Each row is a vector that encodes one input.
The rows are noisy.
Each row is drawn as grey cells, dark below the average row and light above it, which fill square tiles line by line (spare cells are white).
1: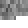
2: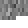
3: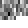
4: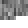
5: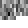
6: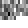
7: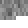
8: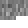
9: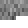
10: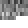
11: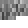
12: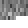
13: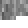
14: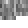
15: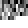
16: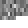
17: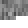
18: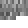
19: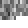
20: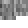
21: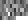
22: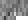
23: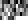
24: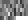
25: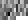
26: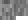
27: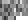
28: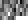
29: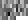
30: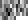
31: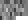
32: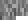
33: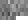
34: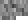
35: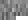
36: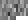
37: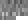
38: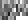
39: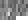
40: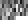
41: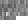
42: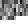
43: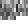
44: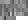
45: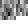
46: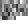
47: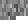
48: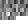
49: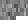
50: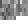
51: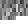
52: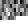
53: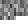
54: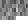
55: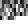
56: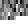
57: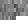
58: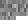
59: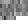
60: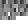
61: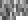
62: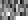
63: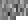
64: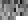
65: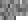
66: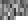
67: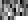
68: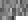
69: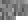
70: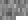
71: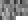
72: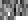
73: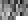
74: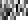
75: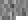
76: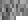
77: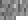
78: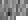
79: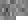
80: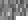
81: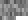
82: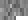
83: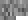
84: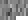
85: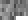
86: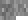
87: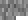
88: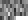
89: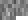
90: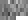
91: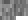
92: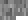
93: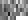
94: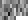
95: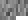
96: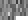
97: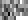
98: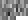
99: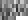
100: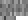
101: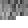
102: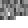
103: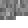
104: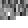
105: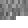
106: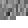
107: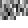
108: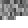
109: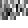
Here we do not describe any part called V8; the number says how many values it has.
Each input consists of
a true/false value and a value of V8, together with either a fixed value, or a node of a 10-node tree.
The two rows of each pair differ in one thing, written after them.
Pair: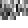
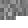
the node of the tree
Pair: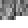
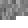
the value of V8
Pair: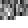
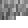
the value of V8
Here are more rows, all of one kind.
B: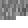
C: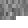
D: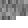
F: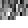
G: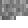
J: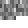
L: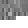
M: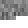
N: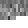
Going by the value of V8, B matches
D and M.
